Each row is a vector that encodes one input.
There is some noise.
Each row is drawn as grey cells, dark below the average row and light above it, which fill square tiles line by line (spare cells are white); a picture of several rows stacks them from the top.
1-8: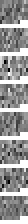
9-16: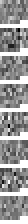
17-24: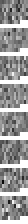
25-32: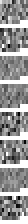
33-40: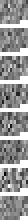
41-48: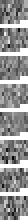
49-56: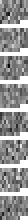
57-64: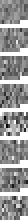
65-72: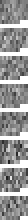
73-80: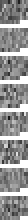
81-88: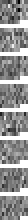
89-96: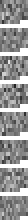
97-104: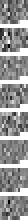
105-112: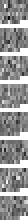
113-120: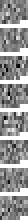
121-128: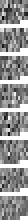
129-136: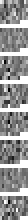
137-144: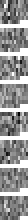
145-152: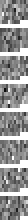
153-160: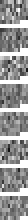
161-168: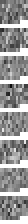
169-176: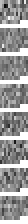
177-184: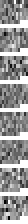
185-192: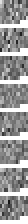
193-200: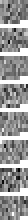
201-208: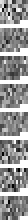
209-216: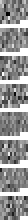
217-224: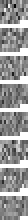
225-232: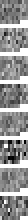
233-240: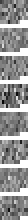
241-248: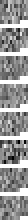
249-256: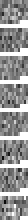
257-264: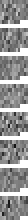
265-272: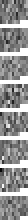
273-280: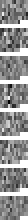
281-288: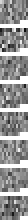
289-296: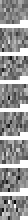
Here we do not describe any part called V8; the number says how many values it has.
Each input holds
either a true/false value and a value of V8, or a list of up to two points on a 7-point line.
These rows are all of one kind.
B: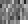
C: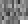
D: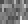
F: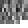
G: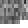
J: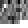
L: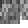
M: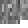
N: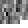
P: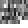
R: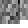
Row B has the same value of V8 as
F and G.
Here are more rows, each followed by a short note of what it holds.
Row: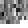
the empty list
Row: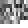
a list of one item
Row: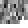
the empty list
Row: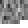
a list of one item
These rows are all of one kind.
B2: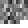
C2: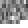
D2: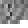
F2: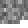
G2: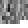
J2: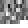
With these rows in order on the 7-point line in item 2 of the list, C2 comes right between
G2 and J2.
